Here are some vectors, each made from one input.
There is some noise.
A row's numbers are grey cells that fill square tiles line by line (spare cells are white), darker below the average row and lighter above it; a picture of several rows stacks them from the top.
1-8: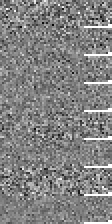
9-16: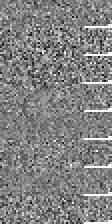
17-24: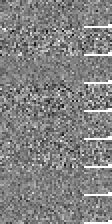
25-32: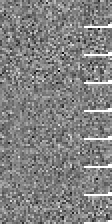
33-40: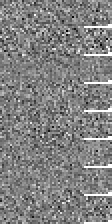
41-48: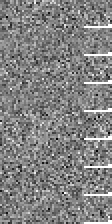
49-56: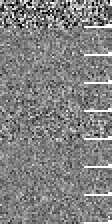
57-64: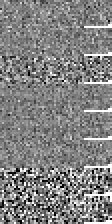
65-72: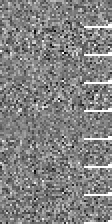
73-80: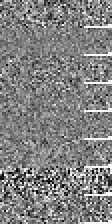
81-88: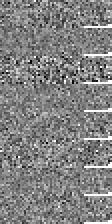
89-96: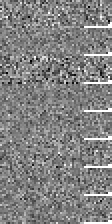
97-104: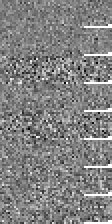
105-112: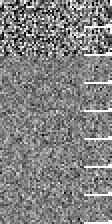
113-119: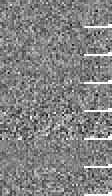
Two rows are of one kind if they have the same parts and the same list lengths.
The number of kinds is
3.
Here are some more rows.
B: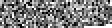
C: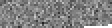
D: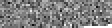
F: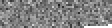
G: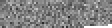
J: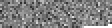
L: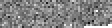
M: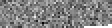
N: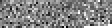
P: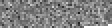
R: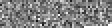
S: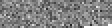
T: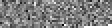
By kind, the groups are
B
C, F, G, J, M, N, P, R, S, T
D, L

